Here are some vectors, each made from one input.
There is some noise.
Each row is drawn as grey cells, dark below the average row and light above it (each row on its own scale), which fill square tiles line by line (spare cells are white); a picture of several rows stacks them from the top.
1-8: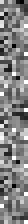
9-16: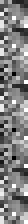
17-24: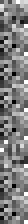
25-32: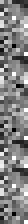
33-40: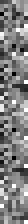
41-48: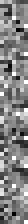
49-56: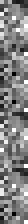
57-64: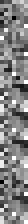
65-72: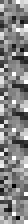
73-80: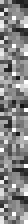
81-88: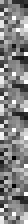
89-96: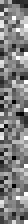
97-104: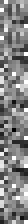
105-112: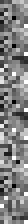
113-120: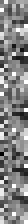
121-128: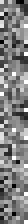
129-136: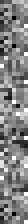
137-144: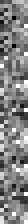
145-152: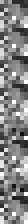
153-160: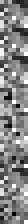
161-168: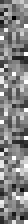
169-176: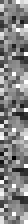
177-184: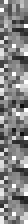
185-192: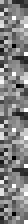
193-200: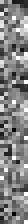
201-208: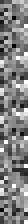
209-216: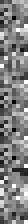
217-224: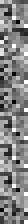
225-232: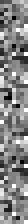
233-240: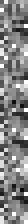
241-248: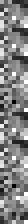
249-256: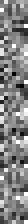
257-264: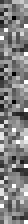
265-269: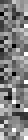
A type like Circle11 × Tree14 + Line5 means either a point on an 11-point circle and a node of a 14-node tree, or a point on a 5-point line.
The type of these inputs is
Line8.
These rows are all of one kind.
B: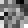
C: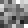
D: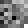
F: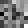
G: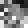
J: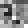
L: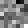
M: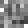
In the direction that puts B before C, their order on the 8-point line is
L, B, G, J, M, C, D, F.
